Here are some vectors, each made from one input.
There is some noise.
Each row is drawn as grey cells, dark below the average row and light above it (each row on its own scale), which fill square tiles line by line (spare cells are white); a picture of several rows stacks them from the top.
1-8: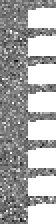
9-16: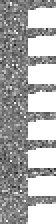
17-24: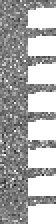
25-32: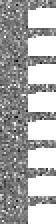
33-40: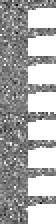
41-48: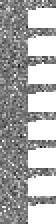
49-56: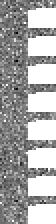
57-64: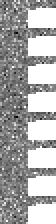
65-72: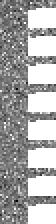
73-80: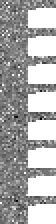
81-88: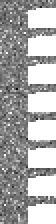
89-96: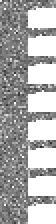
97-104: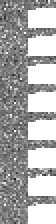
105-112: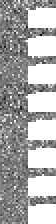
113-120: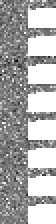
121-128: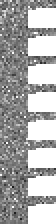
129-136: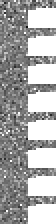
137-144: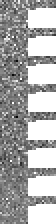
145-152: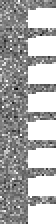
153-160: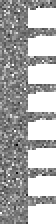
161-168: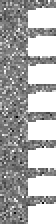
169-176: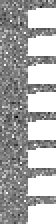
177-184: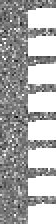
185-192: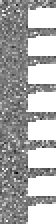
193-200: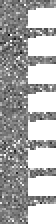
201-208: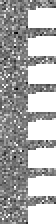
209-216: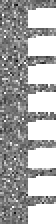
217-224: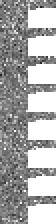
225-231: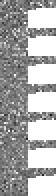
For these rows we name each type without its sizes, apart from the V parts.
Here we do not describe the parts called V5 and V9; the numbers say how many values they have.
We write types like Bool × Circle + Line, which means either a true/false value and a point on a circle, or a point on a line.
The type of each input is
Label × Label + Line × V5 + V9.
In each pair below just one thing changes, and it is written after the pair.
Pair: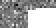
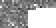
the value of V5
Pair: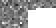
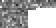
the value of V5
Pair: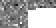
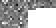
the place on the line
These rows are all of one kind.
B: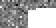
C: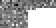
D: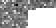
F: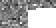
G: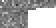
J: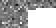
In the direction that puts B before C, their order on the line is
B, C, F, J, G, D.
